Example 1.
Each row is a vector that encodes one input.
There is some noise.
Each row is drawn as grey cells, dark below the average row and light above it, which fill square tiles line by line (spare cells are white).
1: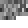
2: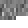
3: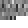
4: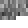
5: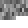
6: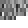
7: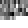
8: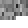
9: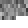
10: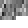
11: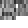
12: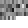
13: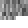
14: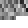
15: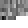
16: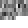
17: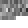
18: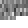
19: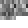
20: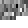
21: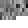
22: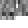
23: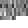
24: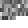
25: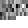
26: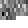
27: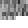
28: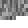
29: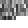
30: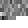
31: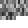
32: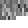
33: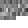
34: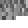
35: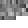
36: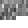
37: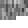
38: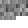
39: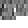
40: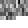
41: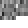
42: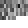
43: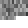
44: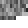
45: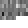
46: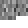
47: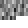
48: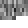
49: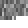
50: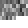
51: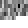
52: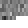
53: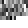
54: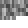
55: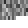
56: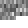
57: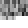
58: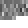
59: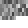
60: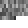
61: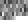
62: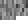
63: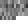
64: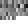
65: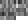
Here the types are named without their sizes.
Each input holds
either a label, or a point on a line.
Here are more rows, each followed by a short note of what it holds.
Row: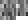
a point on a line
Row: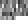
a point on a line
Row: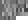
a label
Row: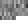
a point on a line
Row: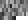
a point on a line
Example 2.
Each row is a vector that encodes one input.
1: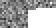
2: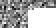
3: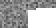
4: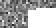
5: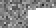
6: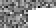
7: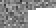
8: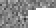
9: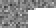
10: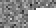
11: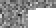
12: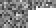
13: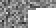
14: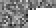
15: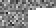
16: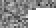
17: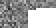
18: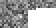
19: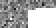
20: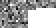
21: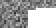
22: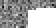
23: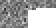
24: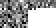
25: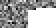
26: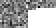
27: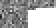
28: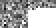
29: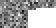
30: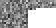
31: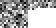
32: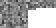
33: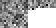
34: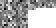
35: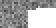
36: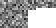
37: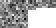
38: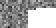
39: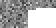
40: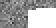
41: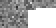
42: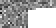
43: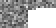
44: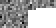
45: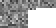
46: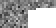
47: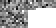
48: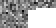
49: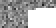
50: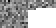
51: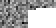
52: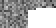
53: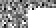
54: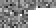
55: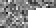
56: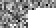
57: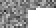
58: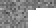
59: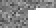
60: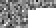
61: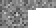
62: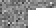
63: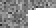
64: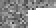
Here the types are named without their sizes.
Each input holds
either a point on a line, or a node of a tree.
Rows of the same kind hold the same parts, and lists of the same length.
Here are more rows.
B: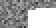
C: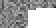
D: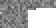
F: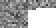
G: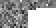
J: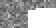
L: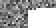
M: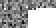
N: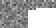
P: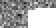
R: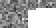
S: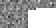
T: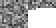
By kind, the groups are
B, D, F, G, J, N
C, L, M, P, R, S, T

